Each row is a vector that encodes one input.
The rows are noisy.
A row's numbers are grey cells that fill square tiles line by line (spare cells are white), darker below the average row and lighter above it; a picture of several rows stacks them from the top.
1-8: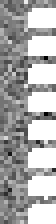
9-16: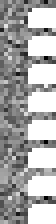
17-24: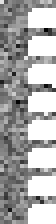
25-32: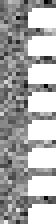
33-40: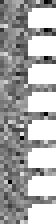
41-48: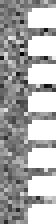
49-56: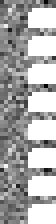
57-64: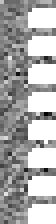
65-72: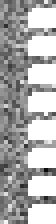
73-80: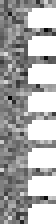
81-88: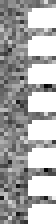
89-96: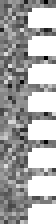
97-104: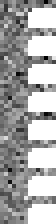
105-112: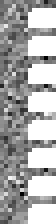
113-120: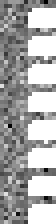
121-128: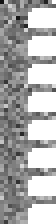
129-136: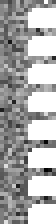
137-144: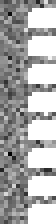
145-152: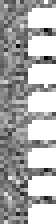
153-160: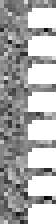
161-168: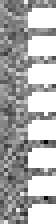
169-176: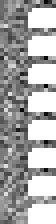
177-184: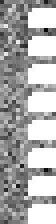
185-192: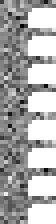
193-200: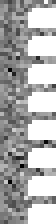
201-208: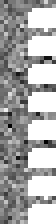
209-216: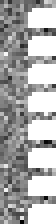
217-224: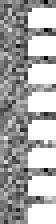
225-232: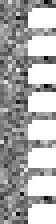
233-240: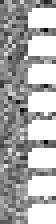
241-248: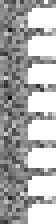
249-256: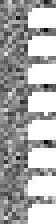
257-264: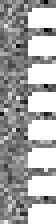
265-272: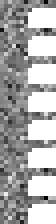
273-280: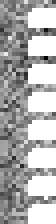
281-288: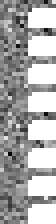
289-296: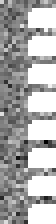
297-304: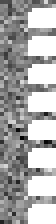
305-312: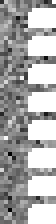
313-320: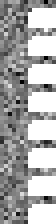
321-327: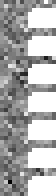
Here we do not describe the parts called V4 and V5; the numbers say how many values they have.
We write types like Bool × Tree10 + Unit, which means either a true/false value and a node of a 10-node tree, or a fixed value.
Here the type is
(Circle6 + V4) × (Circle16 + V5).
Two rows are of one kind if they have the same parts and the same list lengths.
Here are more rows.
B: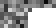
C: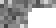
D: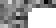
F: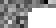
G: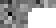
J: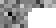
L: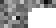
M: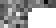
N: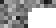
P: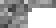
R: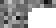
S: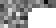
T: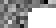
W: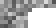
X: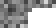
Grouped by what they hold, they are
B, F, T
C, P, W, X
D, L, M, N, R, S
G, J

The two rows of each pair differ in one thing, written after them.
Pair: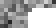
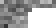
the place on the 6-point circle
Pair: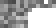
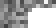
the place on the 16-point circle
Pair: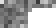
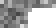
the place on the 16-point circle
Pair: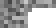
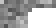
the place on the 16-point circle
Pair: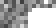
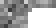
the place on the 6-point circle
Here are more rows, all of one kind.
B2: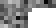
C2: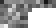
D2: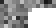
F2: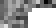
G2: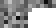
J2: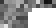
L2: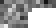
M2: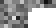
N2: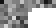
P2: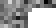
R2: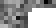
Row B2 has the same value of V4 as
F2, J2, P2 and R2.
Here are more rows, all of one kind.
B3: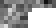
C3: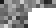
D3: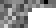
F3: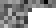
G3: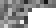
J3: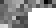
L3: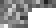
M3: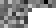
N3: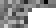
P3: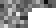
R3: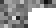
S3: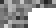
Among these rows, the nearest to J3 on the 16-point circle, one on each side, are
C3 and D3.
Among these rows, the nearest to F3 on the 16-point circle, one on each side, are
P3 and R3.
